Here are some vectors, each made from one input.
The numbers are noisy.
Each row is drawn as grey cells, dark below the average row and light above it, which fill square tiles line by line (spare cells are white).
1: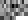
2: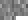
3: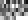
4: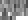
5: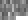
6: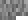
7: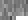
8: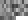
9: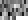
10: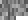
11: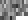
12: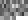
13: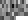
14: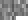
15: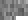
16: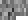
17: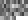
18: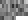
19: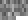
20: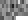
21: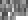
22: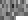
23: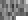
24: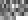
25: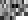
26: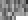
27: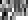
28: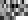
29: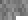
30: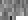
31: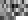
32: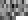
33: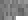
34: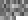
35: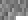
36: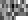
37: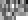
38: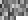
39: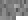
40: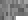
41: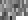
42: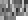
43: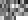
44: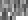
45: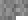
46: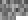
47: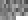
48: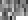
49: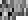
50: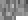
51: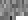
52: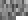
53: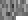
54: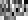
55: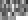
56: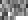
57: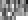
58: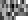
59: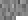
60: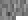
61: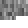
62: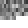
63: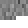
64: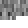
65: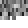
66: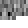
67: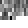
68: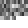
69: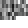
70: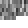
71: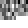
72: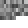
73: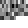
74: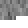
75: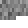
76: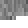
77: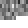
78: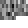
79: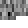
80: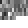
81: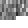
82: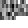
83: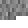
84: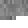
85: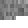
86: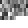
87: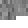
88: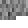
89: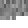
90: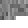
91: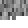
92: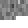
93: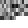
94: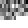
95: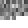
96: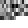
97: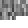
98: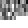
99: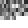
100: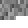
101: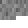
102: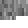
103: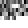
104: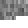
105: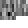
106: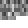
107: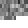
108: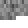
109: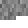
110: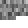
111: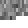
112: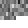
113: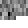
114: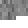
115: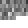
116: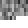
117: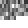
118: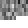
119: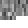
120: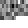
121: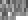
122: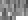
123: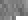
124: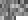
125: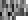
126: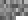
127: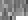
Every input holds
either a point on a 5-point circle and a true/false value, or a fixed value.
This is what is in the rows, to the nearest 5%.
About 95% of them hold a point on a 5-point circle and a true/false value. The rest hold a fixed value.
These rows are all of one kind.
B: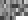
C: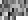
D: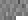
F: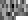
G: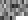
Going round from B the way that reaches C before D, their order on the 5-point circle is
B, C, G, F, D.
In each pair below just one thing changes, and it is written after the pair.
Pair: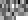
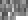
the true/false value
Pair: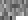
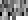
the true/false value
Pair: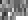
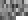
the true/false value
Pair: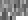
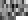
the place on the 5-point circle
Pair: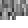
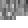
the true/false value
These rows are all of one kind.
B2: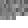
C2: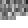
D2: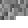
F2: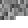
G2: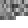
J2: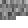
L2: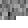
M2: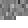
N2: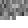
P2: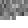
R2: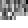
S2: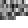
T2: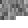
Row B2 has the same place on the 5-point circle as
C2, D2, F2 and R2.
